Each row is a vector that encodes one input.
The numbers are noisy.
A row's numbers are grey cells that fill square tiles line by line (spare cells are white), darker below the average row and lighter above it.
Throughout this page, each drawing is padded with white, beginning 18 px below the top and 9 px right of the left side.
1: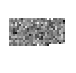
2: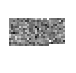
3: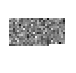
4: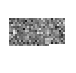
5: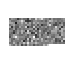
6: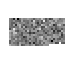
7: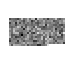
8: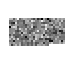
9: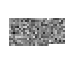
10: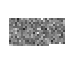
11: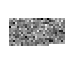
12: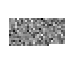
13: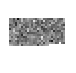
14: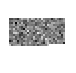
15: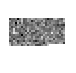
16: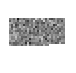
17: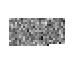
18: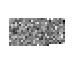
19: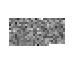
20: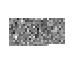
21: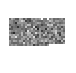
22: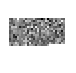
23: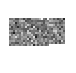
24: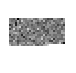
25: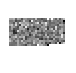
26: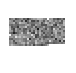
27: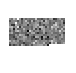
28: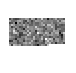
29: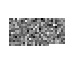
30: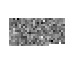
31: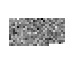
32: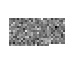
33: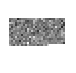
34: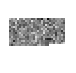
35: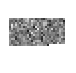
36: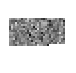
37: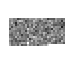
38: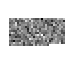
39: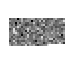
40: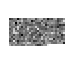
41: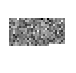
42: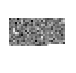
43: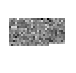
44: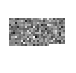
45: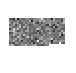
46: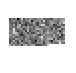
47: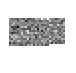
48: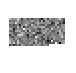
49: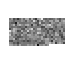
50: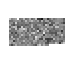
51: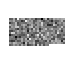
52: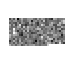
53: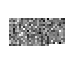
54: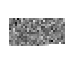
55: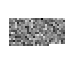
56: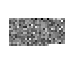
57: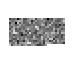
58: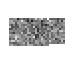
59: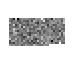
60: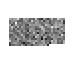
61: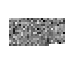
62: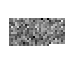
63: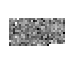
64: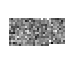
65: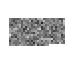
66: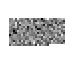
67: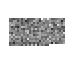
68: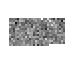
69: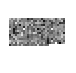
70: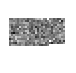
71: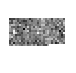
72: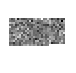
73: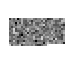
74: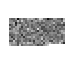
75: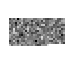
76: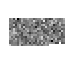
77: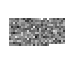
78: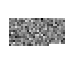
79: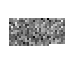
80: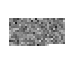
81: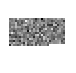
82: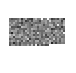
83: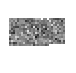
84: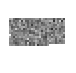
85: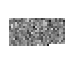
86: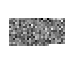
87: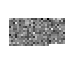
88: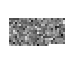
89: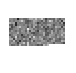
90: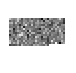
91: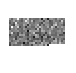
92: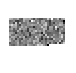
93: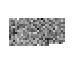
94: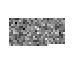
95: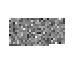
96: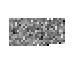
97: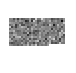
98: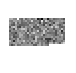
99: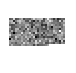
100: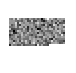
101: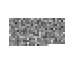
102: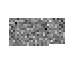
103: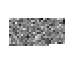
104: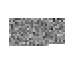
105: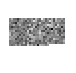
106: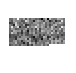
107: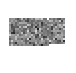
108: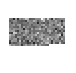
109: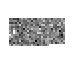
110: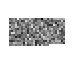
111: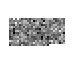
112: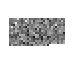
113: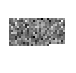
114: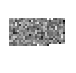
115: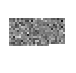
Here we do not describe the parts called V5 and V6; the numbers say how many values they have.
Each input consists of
a point on a 4-point line, together with either a point on a 4-point line and a value of V6, or a value of V5.
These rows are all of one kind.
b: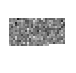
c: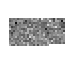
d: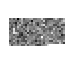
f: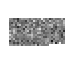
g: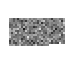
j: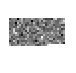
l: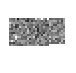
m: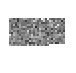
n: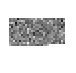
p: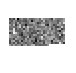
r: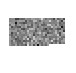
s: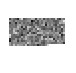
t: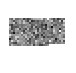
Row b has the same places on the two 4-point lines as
c, n and r.
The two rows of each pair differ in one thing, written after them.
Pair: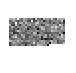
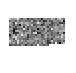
the value of V5
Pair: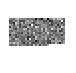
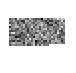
the value of V5
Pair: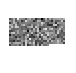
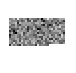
the place on the 4-point line
